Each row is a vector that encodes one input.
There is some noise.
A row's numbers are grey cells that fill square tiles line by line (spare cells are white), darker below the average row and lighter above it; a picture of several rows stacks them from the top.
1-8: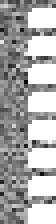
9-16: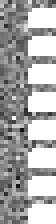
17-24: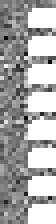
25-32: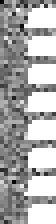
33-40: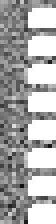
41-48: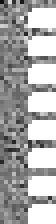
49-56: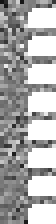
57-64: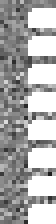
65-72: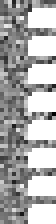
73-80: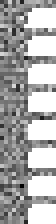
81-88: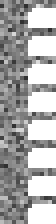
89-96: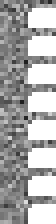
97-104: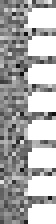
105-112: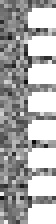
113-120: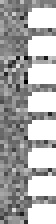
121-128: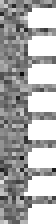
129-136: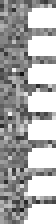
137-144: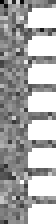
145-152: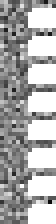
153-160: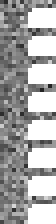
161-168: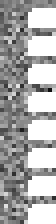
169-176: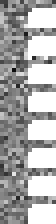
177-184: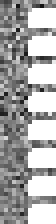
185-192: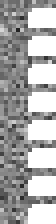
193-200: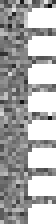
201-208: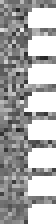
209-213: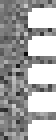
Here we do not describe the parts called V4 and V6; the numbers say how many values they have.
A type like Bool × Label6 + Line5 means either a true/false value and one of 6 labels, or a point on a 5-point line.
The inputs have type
(Line8 + V4) × V6 + Line9.
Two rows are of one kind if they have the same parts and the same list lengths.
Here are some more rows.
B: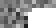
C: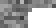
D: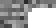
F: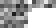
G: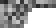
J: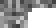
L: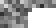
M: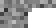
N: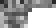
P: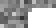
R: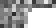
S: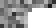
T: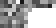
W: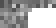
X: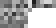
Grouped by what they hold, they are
B, W
C, D, L, M, P
F, G, J, N, R, S, T, X

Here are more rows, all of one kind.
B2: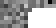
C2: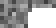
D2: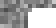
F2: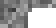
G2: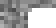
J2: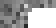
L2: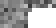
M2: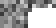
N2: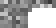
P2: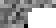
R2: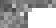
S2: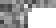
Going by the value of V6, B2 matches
C2, F2 and M2.
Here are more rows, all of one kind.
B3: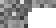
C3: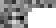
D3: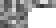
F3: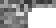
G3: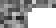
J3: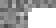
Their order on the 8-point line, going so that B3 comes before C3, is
D3, B3, C3, G3, J3, F3.
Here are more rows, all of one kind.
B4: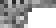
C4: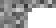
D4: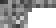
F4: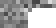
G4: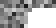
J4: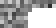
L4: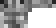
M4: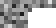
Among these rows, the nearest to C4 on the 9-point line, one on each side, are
D4 and G4.
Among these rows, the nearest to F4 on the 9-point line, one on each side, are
J4 and M4.
